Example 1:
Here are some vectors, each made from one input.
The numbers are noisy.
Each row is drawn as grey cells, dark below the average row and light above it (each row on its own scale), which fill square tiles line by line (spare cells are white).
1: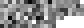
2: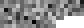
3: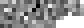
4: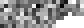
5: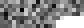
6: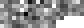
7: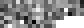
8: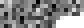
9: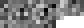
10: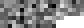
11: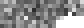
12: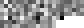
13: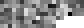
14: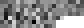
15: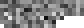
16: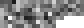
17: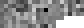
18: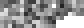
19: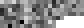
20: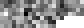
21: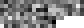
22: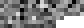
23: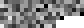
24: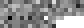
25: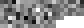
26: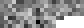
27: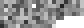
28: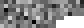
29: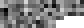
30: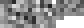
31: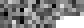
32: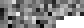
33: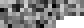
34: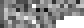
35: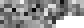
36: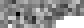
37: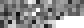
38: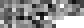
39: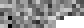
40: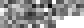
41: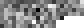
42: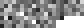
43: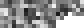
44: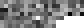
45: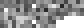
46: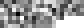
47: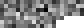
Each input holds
a node of each of two 7-node trees.
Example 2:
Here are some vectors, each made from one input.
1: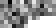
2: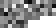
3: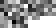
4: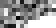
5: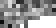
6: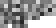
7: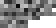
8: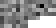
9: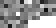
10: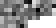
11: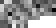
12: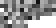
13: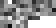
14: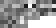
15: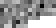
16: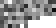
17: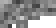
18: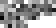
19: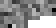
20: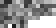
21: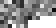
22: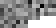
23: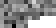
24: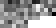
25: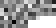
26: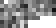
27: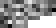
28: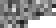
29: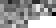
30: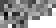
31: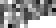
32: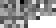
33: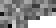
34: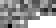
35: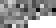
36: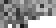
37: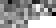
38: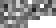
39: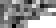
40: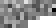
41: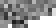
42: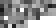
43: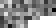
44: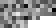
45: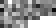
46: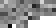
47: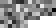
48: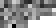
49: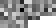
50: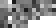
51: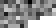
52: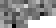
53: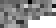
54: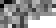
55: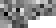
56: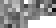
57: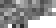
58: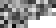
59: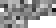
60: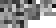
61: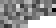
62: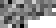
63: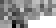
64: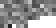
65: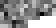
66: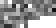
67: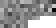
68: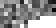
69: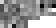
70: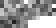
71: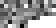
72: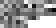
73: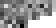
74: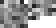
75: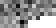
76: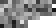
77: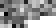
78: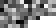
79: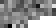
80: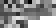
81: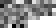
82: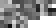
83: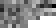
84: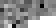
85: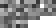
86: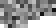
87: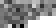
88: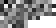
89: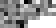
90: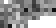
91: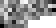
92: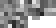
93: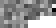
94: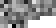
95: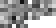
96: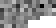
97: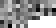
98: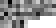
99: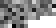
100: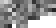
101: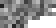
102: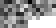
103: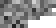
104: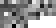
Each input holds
either a fixed value, or one of 8 labels and a true/false value.
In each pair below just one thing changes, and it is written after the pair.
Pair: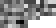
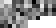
the true/false value
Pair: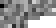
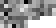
the label
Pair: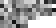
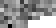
the label
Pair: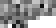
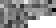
the true/false value
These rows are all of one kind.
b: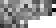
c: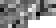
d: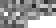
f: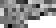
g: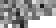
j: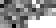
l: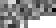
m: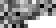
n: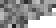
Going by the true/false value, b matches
d, f and l.
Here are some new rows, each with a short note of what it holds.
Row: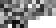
one of 8 labels and a true/false value
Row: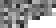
one of 8 labels and a true/false value
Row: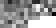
a fixed value
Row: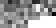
a fixed value
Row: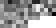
a fixed value
